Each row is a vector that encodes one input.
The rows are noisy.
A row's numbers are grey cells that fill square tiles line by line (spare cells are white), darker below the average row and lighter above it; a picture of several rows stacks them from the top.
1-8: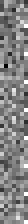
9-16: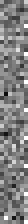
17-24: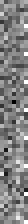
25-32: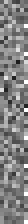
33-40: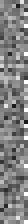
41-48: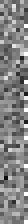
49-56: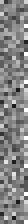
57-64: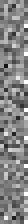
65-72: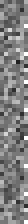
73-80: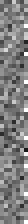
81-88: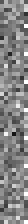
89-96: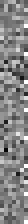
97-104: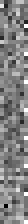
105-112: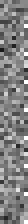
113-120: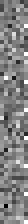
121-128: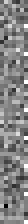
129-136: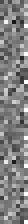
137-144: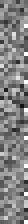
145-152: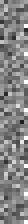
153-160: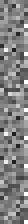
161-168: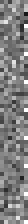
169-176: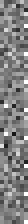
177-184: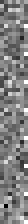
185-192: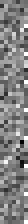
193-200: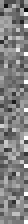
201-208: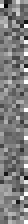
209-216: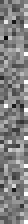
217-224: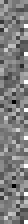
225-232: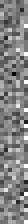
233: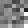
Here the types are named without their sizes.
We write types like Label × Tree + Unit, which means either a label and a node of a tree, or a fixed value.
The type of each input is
Bool × Bool × Bool + List(Line) + Tree.
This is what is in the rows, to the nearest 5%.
About 20% of them hold a node of a tree. About 35% of them hold three true/false values. The rest are lists of points on a line.
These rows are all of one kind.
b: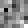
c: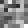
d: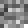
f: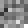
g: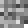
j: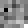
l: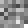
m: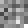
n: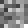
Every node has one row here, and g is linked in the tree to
l.
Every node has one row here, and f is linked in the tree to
d, j and m.
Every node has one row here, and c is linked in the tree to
n.
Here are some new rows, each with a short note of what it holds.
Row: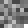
three true/false values
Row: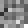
a node of a tree
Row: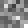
a list of three items
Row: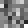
the empty list
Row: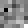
a node of a tree
